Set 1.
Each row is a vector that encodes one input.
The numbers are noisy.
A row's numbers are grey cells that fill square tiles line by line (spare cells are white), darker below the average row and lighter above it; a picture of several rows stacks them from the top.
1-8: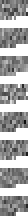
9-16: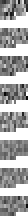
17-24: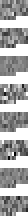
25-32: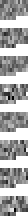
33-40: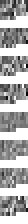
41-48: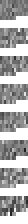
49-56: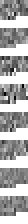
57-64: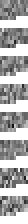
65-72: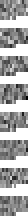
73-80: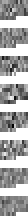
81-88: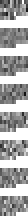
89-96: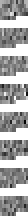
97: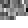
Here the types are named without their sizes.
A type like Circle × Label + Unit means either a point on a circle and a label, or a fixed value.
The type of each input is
List(Line).
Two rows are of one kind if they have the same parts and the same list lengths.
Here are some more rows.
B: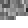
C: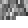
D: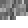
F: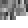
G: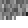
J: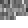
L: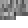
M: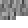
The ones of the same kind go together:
B, C, J
D, F, L
G
M

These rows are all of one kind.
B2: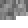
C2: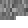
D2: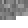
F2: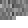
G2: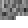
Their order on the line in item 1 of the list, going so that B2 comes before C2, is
G2, D2, B2, C2, F2.
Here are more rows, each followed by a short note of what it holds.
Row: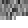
the empty list
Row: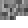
a list of two items
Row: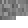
a list of three items
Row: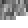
a list of three items
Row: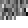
the empty list
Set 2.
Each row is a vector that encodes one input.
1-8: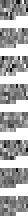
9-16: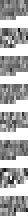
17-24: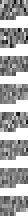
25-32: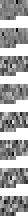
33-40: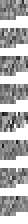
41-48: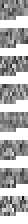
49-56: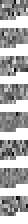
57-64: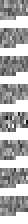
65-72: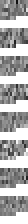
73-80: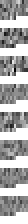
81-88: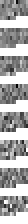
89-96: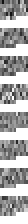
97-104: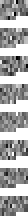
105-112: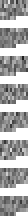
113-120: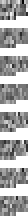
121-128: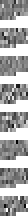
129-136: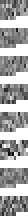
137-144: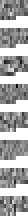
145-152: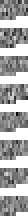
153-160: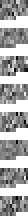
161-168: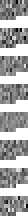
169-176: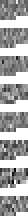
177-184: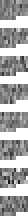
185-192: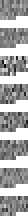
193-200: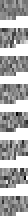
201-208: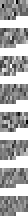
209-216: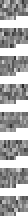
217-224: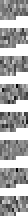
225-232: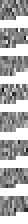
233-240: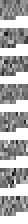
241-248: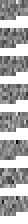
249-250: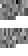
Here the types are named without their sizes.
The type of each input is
Circle × List(Line).
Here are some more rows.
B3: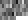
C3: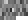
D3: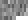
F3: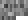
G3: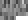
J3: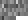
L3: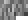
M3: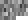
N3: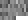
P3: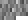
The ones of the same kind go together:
B3, G3, M3, N3
C3, P3
D3, F3, J3, L3

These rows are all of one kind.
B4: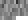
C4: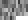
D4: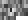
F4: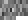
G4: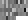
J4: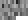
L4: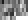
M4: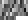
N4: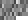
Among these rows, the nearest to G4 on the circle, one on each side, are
B4 and C4.
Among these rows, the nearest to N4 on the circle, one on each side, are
D4 and M4.
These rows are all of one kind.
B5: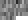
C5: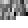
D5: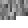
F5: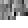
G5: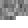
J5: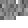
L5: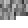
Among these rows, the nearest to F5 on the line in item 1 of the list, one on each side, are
B5 and G5.
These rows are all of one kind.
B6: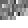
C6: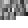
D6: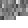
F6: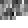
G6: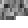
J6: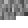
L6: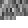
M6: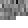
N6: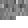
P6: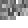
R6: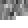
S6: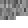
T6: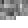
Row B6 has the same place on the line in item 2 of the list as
C6, F6, R6 and S6.
